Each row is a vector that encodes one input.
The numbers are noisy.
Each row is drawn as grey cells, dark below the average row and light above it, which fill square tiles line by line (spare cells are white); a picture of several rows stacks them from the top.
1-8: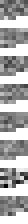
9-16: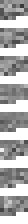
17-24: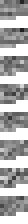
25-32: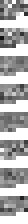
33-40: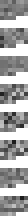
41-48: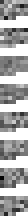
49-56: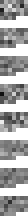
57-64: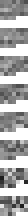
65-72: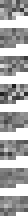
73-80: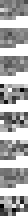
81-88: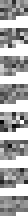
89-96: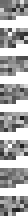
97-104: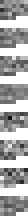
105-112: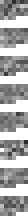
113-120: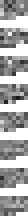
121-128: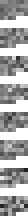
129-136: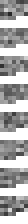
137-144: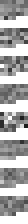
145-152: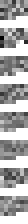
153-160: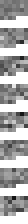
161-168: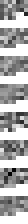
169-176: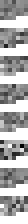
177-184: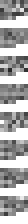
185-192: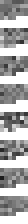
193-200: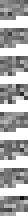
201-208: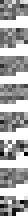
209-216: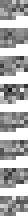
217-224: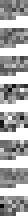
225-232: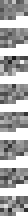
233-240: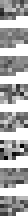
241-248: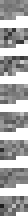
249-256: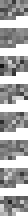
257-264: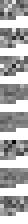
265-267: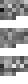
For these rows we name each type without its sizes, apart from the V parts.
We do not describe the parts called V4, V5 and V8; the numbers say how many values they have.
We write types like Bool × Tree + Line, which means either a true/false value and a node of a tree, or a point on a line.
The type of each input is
Bool × V4 × V5 × V8 + List(Line).
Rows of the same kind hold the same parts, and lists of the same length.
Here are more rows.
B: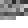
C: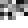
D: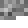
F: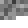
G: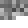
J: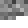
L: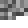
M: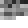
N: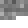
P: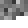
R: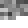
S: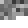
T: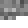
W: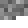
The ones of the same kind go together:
B, C, D, J, M, R, T
F, N, S
G, L
P, W

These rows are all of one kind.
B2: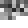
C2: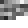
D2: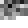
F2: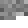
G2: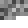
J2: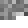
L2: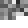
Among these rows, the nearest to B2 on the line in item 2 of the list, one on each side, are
D2 and J2.
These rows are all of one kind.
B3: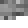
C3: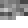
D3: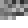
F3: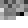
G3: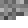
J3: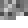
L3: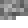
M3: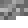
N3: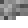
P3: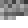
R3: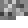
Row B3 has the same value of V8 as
C3, F3, M3 and P3.
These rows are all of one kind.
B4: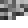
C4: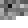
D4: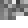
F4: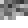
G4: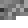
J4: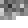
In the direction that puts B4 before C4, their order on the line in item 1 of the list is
F4, J4, B4, C4, G4, D4.
